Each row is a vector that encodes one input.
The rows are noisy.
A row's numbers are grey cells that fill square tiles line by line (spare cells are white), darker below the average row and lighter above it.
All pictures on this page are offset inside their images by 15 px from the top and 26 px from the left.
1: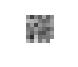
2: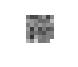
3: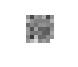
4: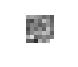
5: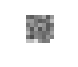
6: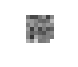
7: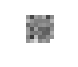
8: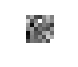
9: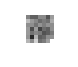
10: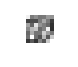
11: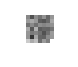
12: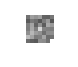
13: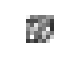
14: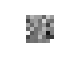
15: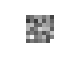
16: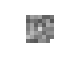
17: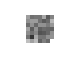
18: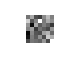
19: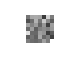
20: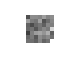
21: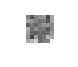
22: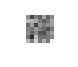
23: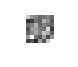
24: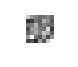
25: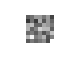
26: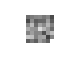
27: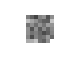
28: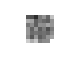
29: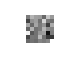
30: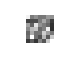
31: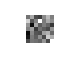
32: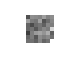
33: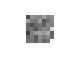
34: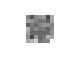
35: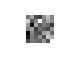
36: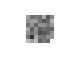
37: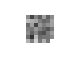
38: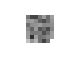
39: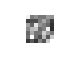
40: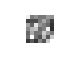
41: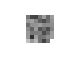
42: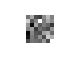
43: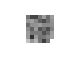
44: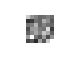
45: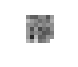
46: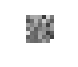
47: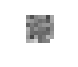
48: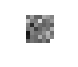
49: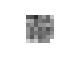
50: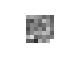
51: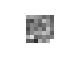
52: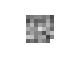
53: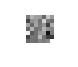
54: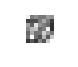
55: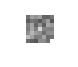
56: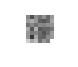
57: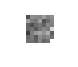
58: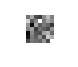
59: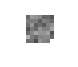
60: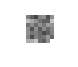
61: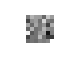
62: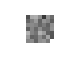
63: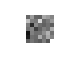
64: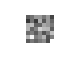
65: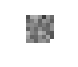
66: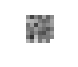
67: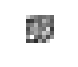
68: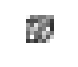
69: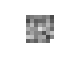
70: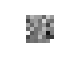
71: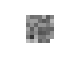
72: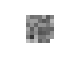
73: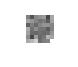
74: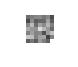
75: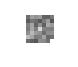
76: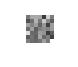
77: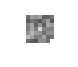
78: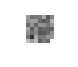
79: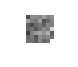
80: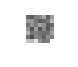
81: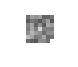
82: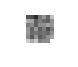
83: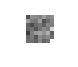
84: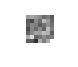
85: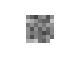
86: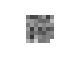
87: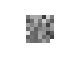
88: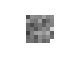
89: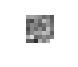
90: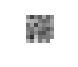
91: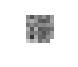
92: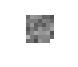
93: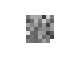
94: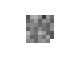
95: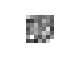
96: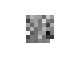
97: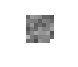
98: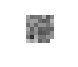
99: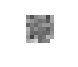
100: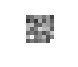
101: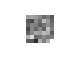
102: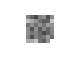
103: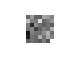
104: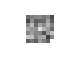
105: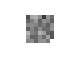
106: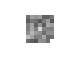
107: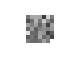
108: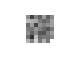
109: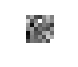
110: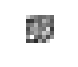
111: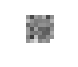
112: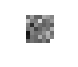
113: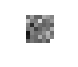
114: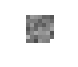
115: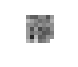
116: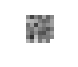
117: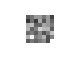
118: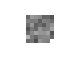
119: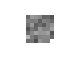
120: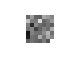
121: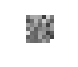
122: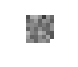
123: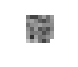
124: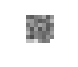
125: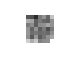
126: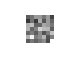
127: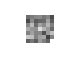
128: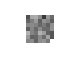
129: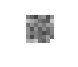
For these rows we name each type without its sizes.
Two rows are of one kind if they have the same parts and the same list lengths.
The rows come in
2 kinds.
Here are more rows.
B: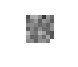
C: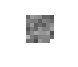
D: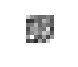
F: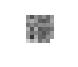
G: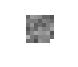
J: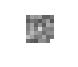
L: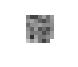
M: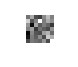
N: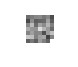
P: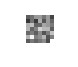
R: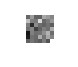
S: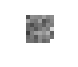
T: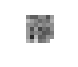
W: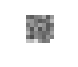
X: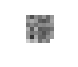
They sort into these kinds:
B, C, D, G, J, M, N, P, R, S
F, L, T, W, X

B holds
a node of a tree.
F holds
a label.
